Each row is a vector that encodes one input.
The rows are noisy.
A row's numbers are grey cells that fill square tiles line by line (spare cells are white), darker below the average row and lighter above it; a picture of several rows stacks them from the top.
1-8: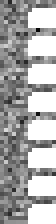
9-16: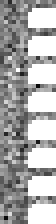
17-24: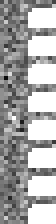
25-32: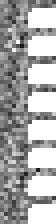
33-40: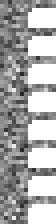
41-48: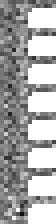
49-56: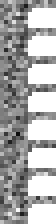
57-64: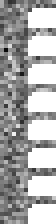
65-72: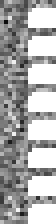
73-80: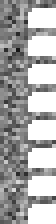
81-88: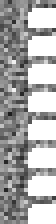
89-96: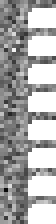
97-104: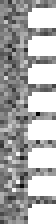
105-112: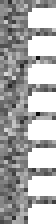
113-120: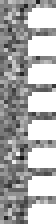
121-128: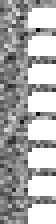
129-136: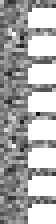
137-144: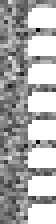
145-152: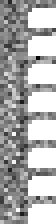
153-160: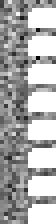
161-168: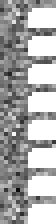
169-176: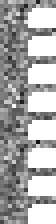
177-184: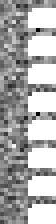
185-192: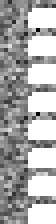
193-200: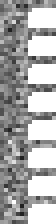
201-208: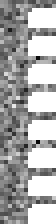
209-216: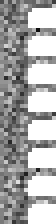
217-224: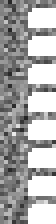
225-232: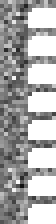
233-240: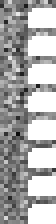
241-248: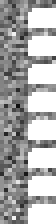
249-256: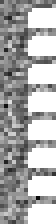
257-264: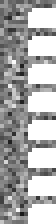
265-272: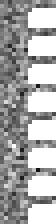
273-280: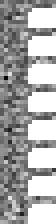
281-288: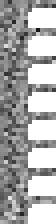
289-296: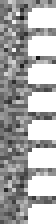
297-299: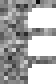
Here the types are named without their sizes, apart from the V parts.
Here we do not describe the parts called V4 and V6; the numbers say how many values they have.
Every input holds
either a point on a line and a true/false value, or a value of V4 and a value of V6.
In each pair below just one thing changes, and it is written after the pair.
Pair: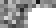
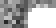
the value of V4
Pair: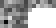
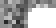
the value of V6
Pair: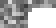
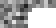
the value of V6
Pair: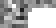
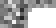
the value of V6
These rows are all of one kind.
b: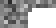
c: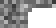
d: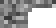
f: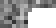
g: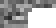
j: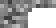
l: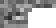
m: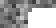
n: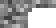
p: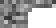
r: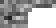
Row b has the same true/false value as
j and n.
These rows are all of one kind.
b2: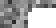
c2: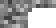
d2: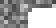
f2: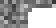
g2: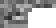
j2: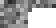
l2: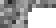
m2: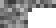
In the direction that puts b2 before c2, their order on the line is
b2, l2, j2, m2, g2, c2, f2, d2.
